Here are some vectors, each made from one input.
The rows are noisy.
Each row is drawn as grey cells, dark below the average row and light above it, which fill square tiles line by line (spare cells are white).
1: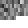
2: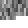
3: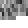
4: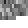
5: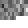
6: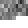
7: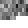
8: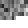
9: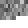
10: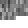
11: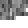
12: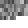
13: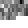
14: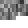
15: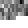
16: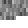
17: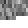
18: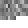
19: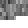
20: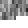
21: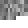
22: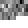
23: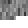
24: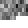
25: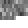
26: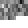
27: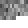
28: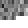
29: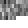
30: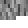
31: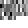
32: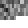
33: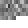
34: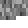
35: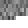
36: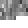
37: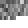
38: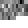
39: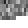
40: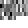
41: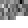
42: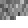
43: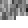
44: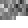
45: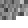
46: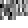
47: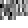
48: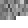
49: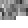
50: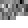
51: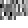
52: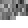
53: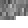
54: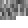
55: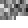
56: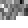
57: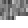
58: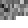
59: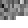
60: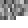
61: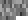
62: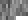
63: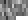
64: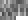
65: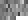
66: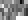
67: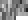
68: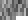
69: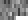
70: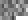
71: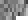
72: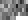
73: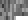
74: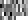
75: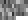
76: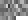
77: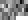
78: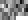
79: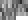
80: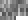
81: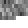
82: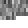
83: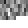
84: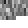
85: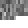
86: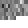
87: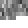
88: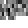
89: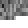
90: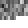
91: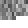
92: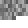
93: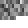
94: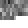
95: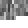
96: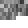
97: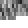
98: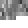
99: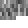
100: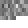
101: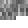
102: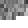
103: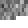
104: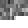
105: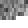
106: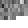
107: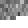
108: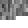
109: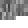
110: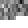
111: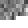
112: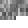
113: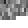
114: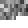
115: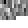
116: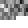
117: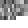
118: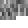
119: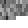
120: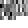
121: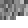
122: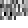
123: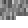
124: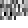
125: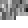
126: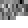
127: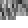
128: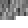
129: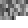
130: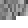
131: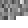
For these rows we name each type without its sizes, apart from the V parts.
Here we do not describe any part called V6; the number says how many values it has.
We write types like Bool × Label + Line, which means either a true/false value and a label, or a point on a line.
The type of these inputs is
List(Bool × V6).
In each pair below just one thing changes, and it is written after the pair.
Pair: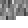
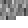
the value of V6 in item 2 of the list
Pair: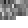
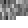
the true/false value in item 2 of the list
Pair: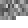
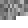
the value of V6 in item 1 of the list
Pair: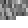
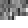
the value of V6 in item 1 of the list
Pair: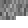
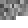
the true/false value in item 1 of the list
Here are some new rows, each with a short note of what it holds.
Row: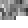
a list of one item
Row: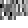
the empty list
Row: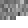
a list of two items
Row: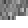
a list of two items
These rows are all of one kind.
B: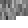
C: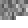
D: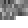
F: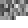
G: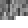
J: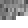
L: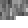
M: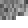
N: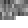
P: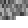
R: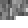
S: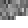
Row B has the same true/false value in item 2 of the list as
F and G.
